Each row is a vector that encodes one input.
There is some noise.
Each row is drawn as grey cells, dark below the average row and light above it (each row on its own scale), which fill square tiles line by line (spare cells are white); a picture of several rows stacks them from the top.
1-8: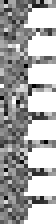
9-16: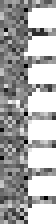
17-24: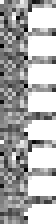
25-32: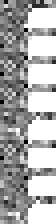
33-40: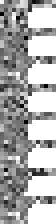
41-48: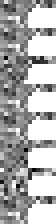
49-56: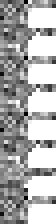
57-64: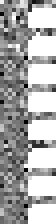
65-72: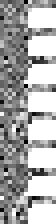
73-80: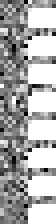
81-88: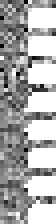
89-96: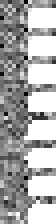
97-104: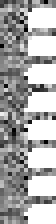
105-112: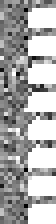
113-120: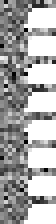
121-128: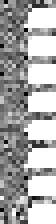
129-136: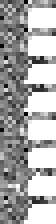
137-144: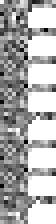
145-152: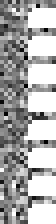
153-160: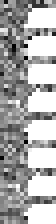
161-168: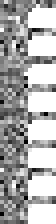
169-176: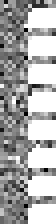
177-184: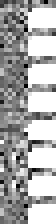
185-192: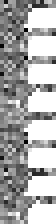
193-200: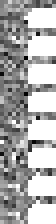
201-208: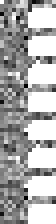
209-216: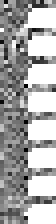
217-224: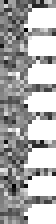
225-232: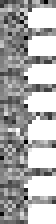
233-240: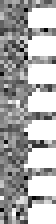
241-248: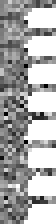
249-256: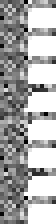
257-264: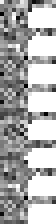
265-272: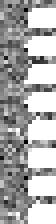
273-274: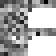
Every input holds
one of 9 labels.
